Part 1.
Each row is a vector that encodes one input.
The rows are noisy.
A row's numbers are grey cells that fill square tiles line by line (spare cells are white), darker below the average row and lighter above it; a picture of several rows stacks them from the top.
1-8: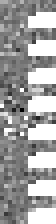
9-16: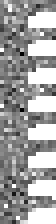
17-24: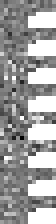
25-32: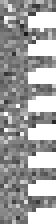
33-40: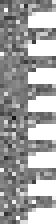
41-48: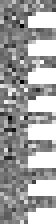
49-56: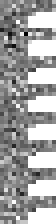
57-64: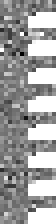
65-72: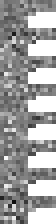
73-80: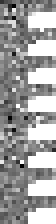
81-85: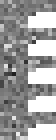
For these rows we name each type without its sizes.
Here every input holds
either a fixed value, or a label and a true/false value.
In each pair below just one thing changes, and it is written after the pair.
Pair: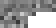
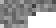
the label
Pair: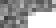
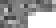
the label
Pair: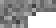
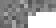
the true/false value
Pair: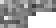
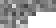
the label
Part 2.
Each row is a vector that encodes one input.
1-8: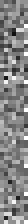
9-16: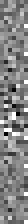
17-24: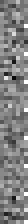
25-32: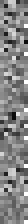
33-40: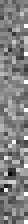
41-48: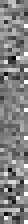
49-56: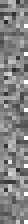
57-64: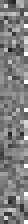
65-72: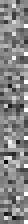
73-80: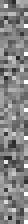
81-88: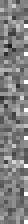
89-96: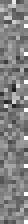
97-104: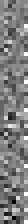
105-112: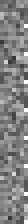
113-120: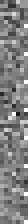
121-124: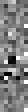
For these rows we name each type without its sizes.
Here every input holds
a true/false value, together with either a point on a circle, or a fixed value.
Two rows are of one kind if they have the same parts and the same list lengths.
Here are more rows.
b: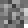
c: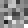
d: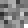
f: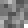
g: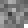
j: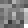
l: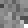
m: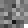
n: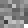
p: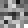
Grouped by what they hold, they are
b, j
c, d, f, g, l, m, n, p

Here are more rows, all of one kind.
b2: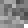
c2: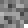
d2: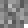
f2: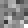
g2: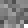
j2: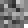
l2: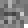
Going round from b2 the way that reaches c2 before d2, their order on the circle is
b2, c2, d2, f2, l2, g2, j2.
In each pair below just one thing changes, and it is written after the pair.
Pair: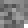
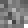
the place on the circle
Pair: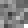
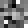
the place on the circle
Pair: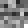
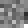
the true/false value
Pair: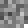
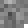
the place on the circle
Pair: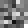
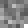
the true/false value
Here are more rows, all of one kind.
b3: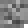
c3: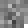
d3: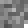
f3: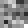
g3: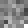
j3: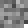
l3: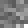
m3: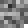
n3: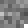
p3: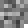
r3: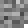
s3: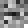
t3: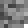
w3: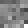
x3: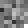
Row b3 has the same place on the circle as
c3, j3, p3 and r3.
